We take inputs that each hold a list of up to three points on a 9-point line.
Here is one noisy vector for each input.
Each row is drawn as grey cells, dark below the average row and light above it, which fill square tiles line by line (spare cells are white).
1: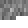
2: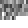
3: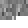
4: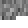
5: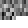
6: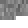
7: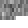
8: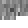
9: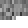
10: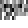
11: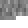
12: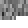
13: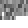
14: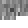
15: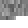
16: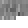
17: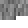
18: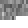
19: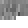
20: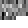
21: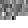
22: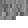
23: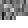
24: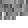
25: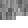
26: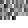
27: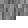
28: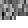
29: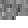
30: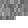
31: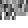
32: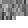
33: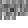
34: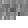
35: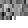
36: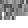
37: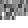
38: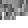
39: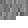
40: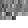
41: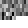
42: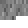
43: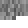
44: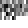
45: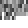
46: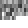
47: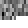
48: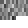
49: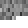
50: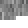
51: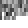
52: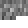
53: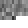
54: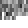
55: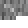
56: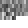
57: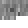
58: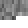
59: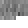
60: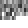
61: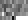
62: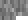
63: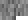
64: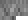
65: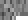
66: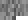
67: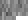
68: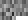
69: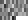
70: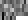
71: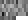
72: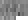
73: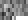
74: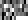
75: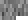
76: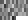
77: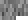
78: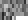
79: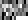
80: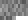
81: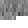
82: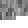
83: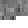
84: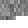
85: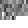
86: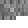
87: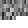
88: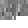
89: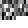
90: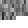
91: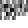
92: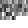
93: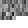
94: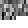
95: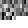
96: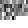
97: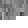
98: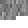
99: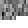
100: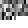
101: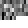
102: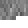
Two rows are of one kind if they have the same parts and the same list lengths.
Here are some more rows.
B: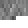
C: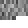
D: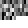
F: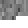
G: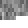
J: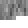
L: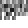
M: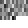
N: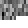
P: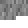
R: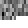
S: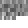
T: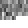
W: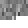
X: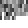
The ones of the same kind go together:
B, D, F, G, P, X
C, M
J, T
L, N, R, S, W

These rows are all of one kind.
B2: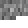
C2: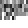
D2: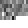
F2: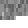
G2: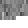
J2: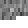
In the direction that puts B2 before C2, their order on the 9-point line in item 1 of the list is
B2, D2, J2, G2, C2, F2.
